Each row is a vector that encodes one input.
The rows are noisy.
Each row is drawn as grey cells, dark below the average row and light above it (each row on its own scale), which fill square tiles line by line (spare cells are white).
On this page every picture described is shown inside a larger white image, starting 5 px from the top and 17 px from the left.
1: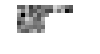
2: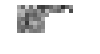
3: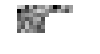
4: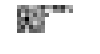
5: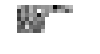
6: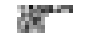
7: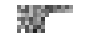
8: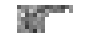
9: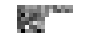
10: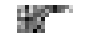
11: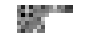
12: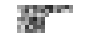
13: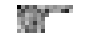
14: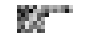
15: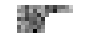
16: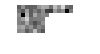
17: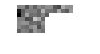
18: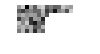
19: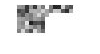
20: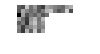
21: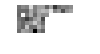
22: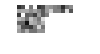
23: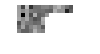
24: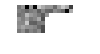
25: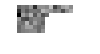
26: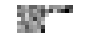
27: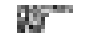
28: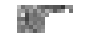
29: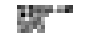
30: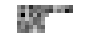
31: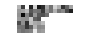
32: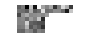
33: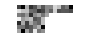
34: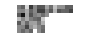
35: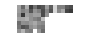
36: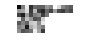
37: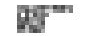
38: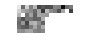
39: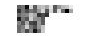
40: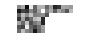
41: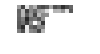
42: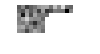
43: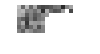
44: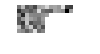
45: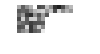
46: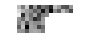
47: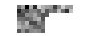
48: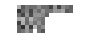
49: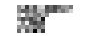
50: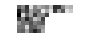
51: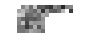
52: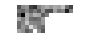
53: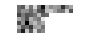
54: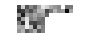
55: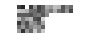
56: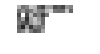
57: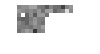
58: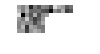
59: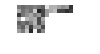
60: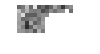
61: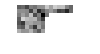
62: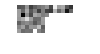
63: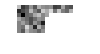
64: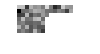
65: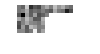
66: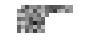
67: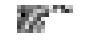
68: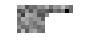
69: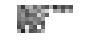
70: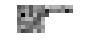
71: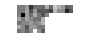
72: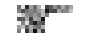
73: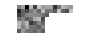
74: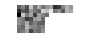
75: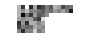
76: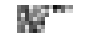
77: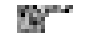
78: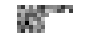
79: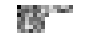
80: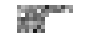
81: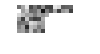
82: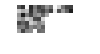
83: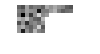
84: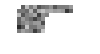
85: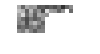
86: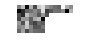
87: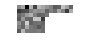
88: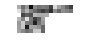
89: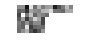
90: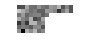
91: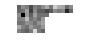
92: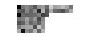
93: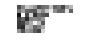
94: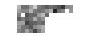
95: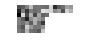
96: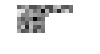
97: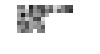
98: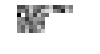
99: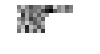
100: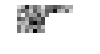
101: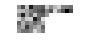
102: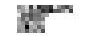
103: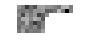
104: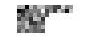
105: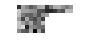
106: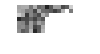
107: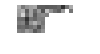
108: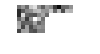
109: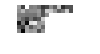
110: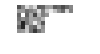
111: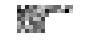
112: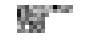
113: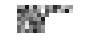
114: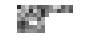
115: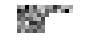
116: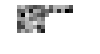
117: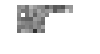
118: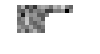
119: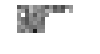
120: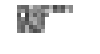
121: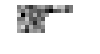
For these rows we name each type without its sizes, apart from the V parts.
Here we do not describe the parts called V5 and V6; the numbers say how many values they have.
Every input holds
a point on a line, together with either a point on a line, or a value of V5 and a value of V6.
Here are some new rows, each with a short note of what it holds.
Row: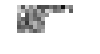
a point on each of two lines
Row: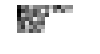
a point on a line, a value of V5 and a value of V6
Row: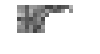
a point on each of two lines
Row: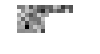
a point on each of two lines
